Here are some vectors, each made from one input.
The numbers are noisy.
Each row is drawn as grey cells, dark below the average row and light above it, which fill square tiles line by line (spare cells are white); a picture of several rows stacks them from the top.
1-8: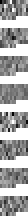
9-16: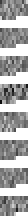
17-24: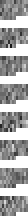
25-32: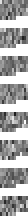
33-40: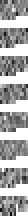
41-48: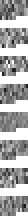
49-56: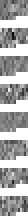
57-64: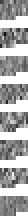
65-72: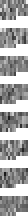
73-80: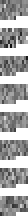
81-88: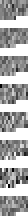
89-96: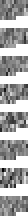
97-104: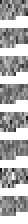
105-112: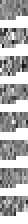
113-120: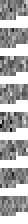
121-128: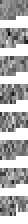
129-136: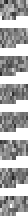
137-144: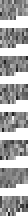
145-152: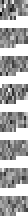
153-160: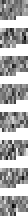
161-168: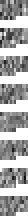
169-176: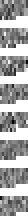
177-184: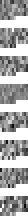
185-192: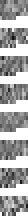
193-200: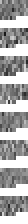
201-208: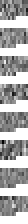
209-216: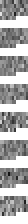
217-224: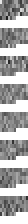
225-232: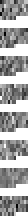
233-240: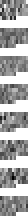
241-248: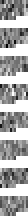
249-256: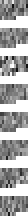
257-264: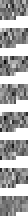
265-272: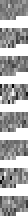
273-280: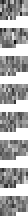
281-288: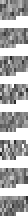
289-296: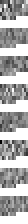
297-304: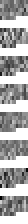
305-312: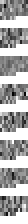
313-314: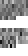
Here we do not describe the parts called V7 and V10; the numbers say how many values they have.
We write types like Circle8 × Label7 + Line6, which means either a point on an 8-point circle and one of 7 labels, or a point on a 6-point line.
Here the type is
Bool × Bool × Bool + (Label9 + Tree11) × V7 + V10.
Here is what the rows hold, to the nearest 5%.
About 30% of them hold three true/false values. About 50% of them hold a value of V7, together with either one of 9 labels, or a node of an 11-node tree. The rest hold a value of V10.
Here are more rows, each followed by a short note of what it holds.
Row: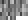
one of 9 labels and a value of V7
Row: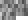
a value of V10
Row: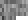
three true/false values
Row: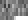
a value of V10
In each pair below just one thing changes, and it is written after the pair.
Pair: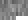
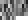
the label
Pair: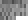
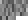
the label
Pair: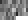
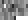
the value of V7
